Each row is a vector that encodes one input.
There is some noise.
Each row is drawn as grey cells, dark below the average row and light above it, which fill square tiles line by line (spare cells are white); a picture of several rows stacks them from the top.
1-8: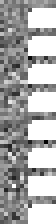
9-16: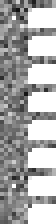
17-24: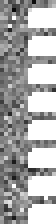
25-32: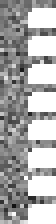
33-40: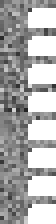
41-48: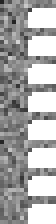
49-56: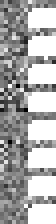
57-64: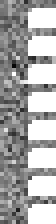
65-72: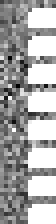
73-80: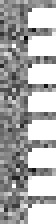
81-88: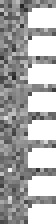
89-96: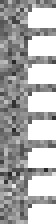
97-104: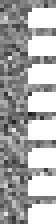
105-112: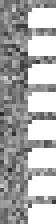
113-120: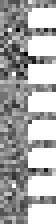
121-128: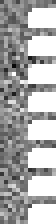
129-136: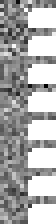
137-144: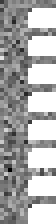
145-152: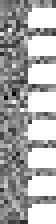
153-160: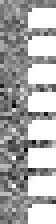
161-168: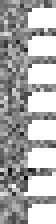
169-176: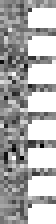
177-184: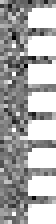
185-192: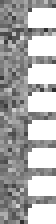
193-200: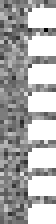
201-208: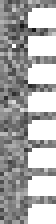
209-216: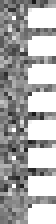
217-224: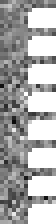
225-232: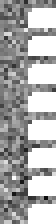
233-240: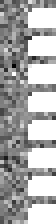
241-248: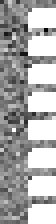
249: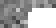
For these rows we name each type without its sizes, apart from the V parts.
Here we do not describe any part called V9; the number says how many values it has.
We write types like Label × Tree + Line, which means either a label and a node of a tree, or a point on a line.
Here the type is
(Bool × (Circle + V9) + Line) × Line × Line.
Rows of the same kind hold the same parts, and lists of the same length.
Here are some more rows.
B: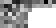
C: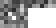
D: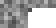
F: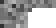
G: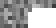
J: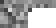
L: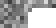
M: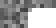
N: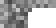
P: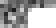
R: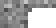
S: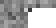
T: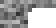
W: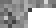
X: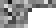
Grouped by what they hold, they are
B, C, P
D, F, J, M, W, X
G, L, N, R, S, T

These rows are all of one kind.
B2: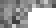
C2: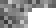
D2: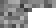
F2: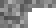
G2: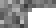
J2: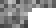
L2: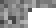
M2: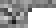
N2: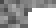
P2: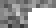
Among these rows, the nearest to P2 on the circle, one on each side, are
C2 and J2.
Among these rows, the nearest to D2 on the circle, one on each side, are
F2 and J2.
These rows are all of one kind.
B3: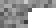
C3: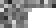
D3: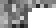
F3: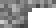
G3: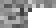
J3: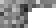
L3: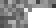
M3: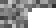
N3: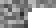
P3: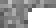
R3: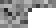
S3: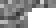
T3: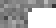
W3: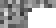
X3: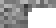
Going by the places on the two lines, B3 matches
L3, M3, P3 and W3.
